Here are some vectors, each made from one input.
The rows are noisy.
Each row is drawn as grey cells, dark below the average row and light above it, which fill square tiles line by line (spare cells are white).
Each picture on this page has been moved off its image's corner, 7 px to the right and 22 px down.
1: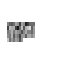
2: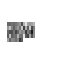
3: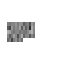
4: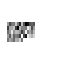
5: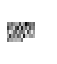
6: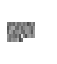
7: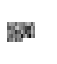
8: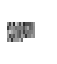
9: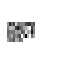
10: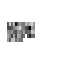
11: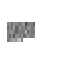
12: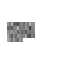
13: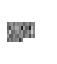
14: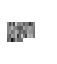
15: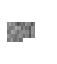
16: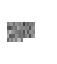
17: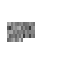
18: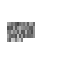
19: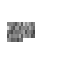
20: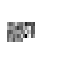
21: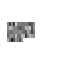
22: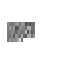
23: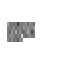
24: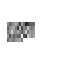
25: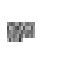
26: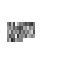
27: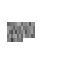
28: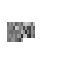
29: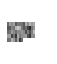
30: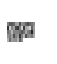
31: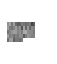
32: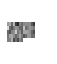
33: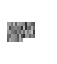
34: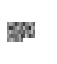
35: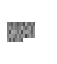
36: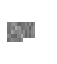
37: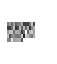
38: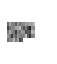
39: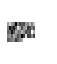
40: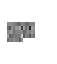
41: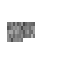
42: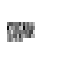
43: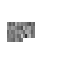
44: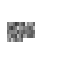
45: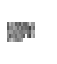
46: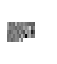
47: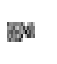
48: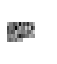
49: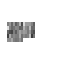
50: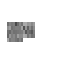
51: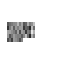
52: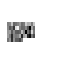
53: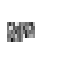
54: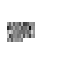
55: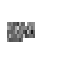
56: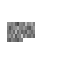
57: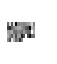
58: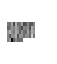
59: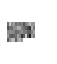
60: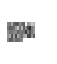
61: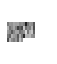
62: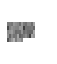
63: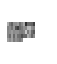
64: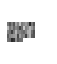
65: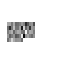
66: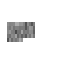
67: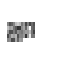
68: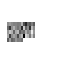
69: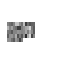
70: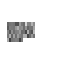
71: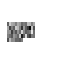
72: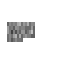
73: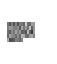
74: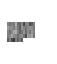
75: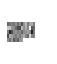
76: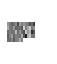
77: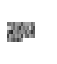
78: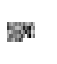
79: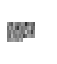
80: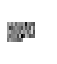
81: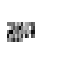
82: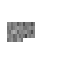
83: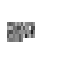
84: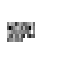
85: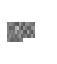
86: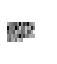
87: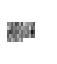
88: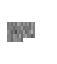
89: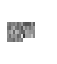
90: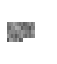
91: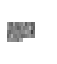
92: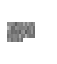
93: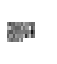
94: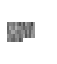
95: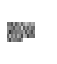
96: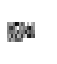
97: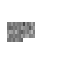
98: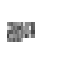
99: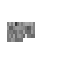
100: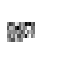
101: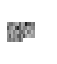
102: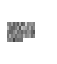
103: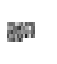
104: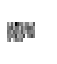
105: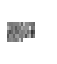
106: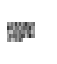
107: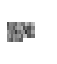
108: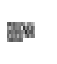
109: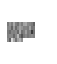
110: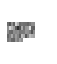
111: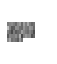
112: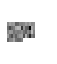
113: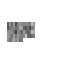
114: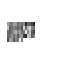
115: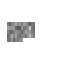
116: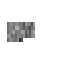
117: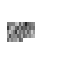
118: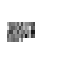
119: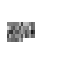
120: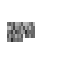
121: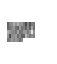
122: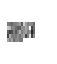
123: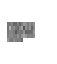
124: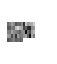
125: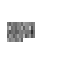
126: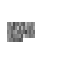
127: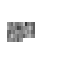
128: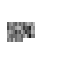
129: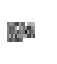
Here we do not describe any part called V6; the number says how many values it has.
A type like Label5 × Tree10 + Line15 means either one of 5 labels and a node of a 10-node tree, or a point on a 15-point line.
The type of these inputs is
Tree7 × (Tree7 + V6) + Unit.
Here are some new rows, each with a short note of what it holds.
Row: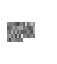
a node of each of two 7-node trees
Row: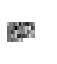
a fixed value
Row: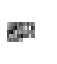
a fixed value
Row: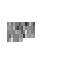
a node of a 7-node tree and a value of V6
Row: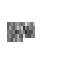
a node of a 7-node tree and a value of V6
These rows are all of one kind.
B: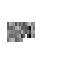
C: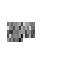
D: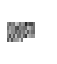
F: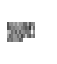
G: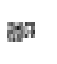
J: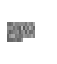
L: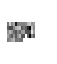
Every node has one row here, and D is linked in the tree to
B.
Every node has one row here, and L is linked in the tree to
B, G and J.
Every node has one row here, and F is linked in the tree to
J.
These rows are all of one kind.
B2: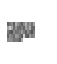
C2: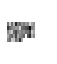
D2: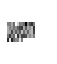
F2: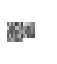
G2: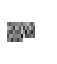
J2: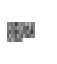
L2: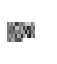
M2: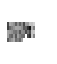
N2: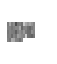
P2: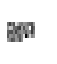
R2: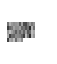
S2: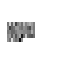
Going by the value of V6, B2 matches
D2, M2 and R2.
